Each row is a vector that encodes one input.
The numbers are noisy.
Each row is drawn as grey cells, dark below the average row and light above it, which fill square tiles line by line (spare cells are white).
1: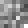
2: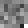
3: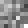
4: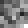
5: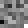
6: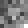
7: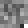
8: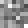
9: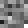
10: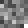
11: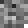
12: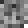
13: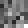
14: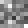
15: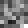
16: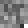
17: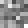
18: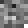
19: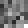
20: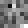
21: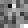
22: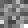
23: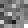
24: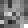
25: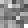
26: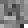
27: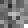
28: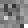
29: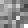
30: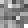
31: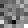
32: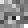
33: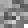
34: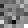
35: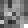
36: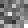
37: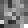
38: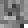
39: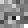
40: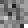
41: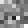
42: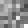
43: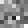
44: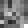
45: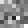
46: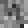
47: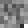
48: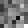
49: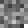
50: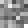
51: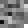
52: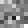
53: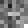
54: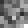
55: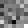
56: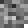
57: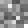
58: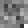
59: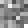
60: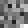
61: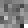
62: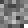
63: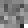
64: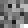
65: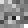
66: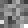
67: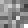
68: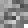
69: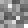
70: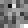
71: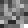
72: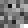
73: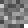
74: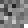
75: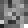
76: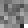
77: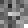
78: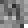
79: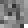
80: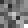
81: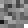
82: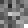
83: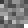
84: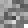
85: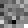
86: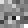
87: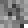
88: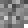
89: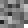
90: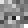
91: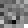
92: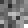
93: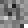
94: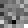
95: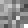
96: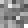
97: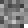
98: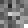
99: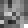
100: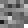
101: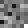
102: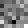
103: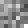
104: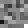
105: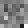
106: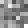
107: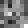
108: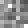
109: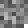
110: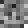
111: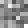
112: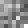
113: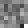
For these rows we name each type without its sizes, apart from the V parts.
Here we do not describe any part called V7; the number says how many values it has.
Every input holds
a value of V7, together with a list of points on a line.
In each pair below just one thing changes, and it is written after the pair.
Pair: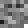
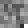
the value of V7
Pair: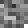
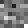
the place on the line in item 2 of the list
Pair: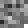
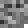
the place on the line in item 1 of the list
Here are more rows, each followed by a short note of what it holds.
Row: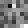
a value of V7, together with a list of one item
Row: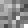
a value of V7, together with the empty list
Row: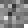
a value of V7, together with a list of two items
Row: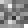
a value of V7, together with the empty list
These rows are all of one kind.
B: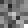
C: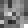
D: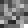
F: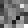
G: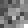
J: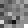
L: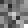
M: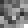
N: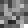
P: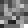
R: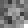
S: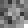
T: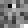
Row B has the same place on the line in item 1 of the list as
L and N.
